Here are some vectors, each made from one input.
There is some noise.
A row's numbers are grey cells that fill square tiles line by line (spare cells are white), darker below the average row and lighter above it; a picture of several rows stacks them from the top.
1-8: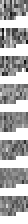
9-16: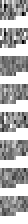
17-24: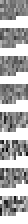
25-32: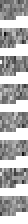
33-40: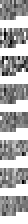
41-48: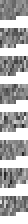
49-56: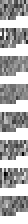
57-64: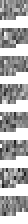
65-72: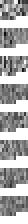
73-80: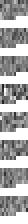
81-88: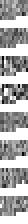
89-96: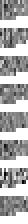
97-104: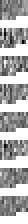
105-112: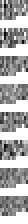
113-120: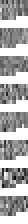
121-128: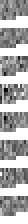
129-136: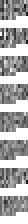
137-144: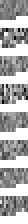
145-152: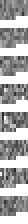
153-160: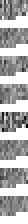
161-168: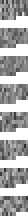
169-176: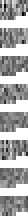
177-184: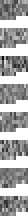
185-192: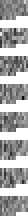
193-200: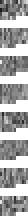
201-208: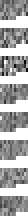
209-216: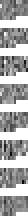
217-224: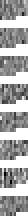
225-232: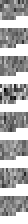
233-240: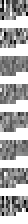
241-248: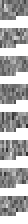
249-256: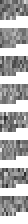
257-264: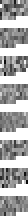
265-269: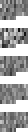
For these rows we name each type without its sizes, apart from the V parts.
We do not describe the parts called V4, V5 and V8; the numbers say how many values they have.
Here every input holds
a true/false value and a value of V8, together with either a value of V4 and a value of V5, or a list of points on a line.
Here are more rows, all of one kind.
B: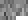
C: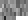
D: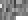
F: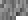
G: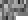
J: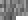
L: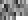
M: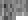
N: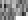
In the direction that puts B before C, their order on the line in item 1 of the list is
L, J, B, M, G, N, D, C, F.
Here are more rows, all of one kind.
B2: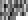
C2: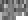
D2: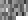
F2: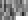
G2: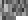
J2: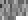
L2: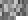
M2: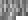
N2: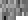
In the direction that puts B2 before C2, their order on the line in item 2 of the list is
D2, M2, F2, J2, B2, L2, C2, G2, N2.
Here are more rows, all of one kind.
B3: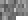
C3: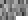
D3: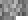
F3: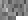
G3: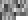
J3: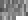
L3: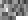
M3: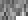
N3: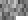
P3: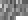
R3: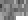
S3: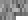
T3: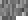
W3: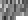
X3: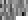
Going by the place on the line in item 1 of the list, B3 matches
F3, G3, J3 and L3.
